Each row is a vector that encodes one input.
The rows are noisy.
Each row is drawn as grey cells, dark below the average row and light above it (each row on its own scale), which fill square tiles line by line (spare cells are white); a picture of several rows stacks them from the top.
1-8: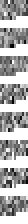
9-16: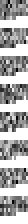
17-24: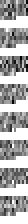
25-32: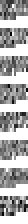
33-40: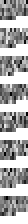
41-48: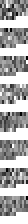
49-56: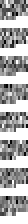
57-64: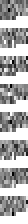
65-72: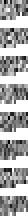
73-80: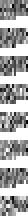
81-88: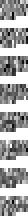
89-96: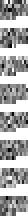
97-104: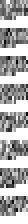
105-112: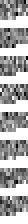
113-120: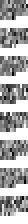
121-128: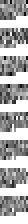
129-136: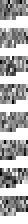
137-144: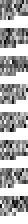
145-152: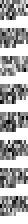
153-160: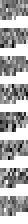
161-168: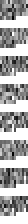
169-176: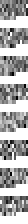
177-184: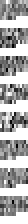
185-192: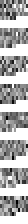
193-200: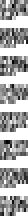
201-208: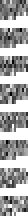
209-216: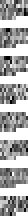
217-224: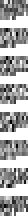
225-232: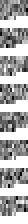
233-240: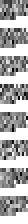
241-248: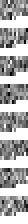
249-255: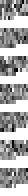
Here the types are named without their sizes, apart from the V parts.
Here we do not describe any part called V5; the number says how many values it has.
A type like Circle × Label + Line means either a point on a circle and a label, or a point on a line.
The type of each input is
List(Label × V5).
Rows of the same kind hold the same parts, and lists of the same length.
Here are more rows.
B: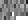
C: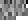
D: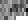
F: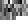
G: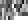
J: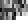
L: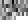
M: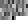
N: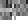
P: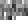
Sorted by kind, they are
B, C, D, L, N, P
F, J, M
G

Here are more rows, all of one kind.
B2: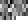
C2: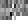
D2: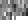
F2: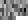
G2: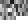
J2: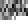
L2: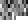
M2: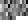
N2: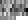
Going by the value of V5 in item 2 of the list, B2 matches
C2, F2 and M2.
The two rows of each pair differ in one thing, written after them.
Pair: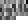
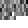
the value of V5 in item 2 of the list
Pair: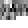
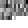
the label in item 1 of the list
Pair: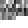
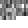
the value of V5 in item 1 of the list
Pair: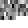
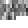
the label in item 1 of the list
